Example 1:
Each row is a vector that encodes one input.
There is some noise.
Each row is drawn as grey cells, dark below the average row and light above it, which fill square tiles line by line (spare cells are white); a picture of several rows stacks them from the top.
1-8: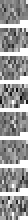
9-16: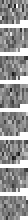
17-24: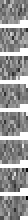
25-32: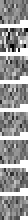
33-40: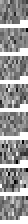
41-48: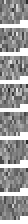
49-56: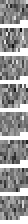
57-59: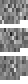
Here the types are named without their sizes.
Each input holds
a list of points on a line.
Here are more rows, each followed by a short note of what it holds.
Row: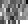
a list of two items
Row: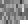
a list of two items
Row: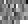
a list of two items
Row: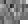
a list of one item
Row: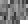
the empty list
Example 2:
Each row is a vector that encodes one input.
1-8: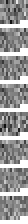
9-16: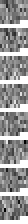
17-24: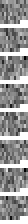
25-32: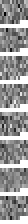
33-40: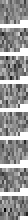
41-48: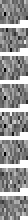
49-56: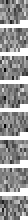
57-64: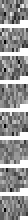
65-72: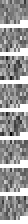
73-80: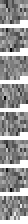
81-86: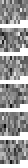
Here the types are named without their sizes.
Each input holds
either a point on a line, or a node of a tree.
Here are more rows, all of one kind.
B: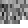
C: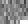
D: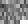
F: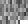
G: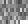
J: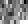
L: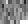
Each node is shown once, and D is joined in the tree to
B and C.
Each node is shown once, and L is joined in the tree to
C and J.
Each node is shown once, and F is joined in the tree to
C and G.
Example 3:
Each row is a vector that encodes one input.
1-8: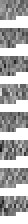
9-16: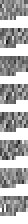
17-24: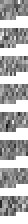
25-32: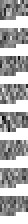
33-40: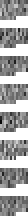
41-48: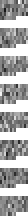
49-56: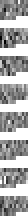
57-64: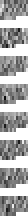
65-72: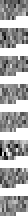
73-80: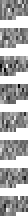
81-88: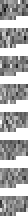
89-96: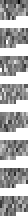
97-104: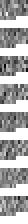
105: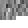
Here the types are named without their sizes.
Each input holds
a point on a line, together with either a fixed value, or a node of a tree.
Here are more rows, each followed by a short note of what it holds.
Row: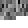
a point on a line
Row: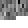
a point on a line
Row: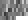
a point on a line
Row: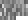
a point on a line and a node of a tree
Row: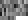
a point on a line
